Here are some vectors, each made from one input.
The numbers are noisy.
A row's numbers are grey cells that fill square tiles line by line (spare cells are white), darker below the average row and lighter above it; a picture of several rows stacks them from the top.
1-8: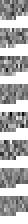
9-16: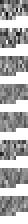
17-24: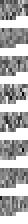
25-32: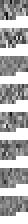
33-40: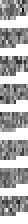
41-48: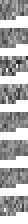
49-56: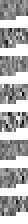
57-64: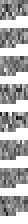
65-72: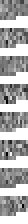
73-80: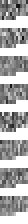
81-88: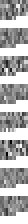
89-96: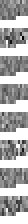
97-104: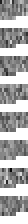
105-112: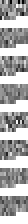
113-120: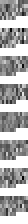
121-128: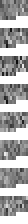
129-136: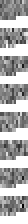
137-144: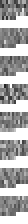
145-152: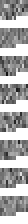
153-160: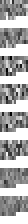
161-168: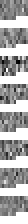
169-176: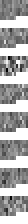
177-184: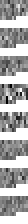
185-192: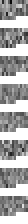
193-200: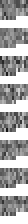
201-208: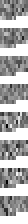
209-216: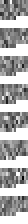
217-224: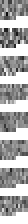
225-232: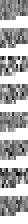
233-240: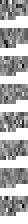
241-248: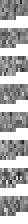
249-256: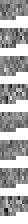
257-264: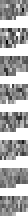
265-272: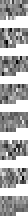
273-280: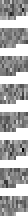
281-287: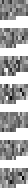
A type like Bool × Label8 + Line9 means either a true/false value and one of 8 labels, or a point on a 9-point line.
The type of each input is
(Circle9 + Line9) × Line11 + List2(Circle6).
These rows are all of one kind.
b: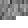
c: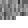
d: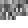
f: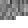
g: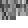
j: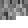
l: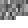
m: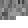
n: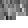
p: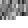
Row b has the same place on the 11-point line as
f, l and n.
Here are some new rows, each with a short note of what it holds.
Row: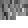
a point on a 9-point circle and a point on an 11-point line
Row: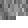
a point on a 9-point circle and a point on an 11-point line
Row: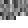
the empty list
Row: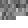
a point on a 9-point circle and a point on an 11-point line
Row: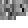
a list of two items
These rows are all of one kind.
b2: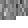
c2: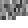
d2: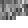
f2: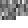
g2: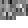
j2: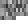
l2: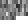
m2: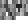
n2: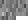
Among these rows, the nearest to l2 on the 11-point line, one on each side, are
g2 and m2.
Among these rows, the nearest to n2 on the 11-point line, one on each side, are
j2 and m2.
